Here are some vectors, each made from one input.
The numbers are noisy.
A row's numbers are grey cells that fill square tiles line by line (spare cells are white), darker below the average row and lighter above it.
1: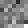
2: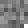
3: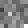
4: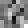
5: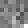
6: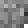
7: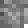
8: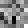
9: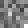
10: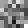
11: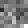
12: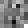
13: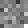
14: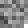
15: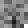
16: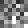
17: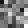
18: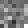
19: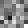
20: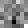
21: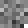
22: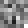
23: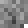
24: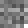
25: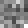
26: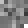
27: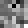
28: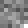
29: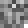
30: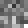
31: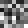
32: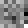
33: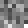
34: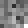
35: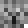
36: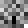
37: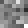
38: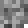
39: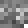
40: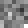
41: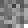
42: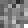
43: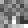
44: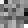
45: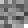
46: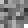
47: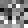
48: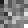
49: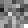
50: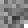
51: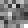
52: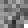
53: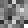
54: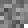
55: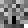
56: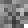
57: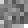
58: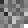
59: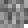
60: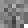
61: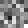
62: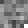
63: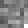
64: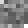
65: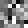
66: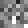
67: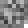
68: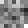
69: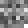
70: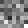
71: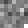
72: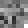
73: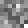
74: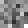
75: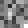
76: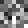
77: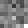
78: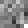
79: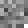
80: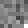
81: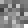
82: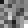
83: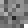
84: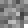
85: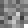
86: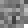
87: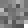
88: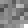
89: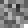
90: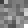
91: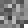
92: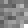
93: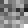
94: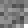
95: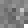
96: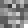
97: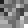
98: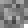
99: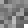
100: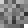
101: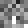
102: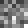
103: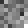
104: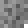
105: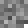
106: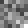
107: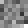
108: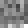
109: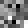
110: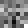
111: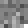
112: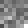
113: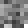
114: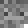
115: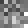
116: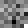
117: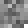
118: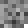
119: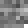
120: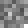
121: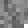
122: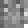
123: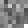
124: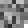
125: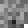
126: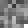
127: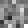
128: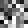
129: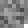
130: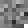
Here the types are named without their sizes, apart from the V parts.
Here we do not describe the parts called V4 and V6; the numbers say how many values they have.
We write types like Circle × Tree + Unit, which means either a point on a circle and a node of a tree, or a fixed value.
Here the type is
Tree × (Tree + V4 × V6).
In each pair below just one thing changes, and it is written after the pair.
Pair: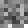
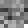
the value of V6
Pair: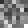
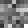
the node of the tree
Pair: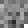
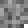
the node of the tree
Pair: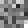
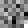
the value of V4
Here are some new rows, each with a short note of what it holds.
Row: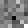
a node of a tree, a value of V4 and a value of V6
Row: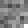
a node of each of two trees
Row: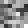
a node of each of two trees
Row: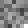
a node of each of two trees
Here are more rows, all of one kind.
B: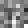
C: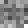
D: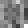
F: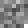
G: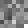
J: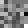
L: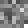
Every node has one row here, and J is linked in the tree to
B.
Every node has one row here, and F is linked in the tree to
L.
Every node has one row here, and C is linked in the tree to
D.
